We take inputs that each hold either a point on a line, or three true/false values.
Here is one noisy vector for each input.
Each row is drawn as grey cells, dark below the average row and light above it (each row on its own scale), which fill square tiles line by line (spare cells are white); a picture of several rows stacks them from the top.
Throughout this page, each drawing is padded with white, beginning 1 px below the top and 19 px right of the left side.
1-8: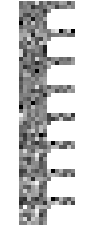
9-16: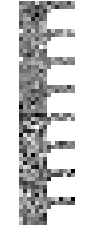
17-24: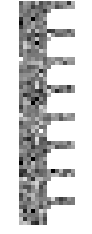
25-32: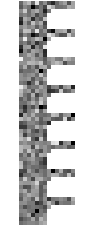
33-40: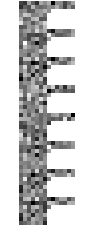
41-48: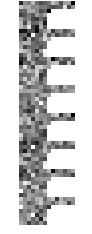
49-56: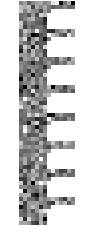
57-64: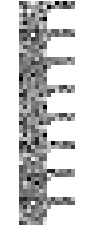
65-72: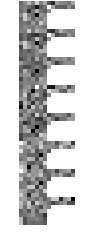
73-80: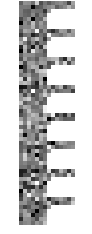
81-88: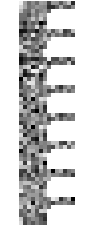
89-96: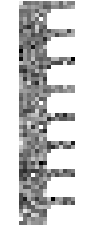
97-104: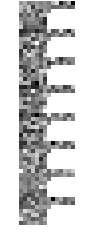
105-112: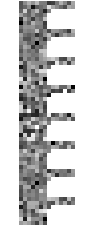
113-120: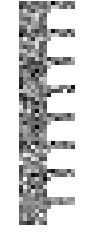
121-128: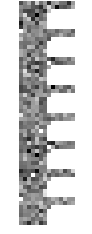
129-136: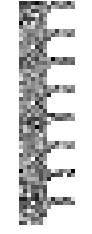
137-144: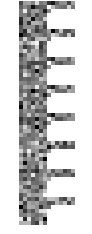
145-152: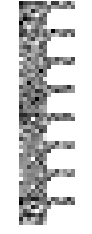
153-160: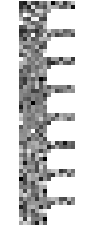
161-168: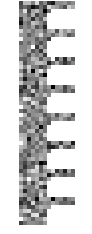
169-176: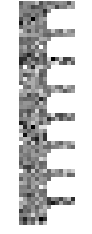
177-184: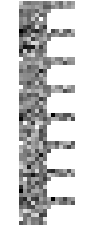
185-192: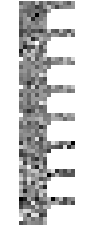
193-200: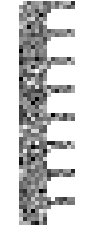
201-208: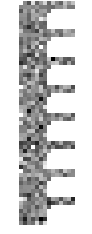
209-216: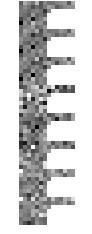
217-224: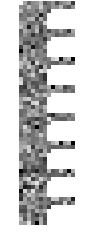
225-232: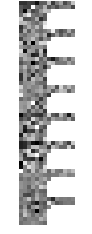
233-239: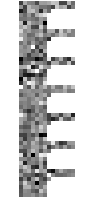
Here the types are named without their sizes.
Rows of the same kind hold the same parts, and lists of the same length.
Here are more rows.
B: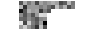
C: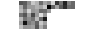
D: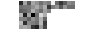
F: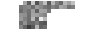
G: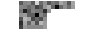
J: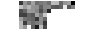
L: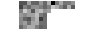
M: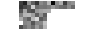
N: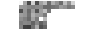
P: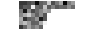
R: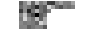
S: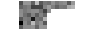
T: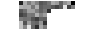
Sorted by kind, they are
B, C, D, F, J, N, T
G, L, M, P, R, S

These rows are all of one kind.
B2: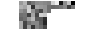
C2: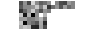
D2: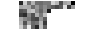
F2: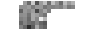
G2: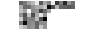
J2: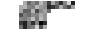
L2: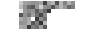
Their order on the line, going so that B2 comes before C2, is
L2, F2, J2, B2, D2, C2, G2.
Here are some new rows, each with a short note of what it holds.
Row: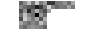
three true/false values
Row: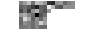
three true/false values
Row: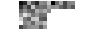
three true/false values
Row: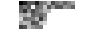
three true/false values
